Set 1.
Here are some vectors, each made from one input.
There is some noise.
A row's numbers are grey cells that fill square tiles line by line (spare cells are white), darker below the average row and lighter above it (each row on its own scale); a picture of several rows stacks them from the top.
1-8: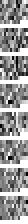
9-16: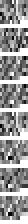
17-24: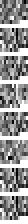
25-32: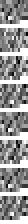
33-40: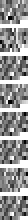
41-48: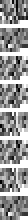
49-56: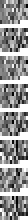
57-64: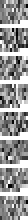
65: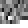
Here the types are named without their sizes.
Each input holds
three true/false values.
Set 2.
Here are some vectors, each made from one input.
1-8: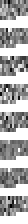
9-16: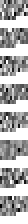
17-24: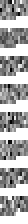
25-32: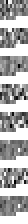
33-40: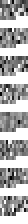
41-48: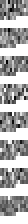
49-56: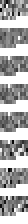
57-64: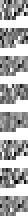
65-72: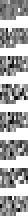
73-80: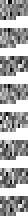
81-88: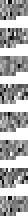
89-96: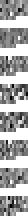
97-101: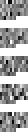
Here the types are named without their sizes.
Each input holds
either a fixed value, or four true/false values.
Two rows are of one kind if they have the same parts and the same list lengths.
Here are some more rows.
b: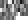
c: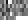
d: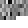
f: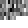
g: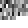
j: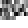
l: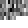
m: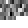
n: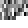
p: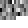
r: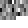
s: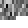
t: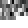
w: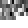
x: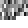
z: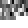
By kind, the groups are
b, c, d, g, j, m, n, p, r, s, t, w, x, z
f, l

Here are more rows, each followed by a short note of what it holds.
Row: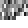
four true/false values
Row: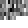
a fixed value
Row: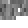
four true/false values
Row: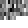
a fixed value
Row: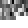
four true/false values
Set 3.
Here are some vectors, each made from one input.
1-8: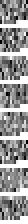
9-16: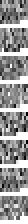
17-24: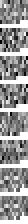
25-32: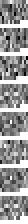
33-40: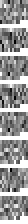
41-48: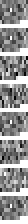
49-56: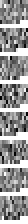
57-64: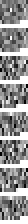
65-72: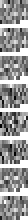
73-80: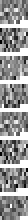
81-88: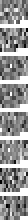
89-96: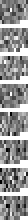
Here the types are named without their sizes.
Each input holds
a label.
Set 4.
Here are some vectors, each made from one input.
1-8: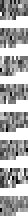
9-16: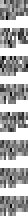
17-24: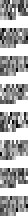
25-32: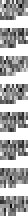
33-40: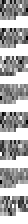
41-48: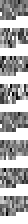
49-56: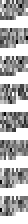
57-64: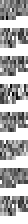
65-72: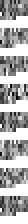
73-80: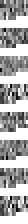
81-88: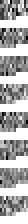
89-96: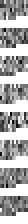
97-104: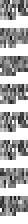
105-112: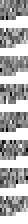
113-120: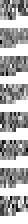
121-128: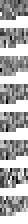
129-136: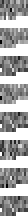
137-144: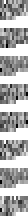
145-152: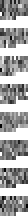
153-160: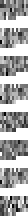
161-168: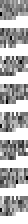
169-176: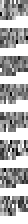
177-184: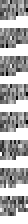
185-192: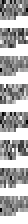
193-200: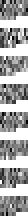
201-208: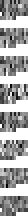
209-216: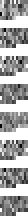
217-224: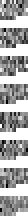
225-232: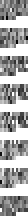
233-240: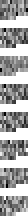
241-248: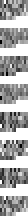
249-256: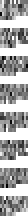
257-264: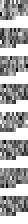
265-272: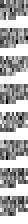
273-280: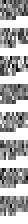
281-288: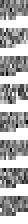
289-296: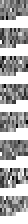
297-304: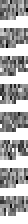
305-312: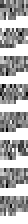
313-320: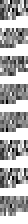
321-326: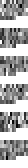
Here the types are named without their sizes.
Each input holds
four true/false values.
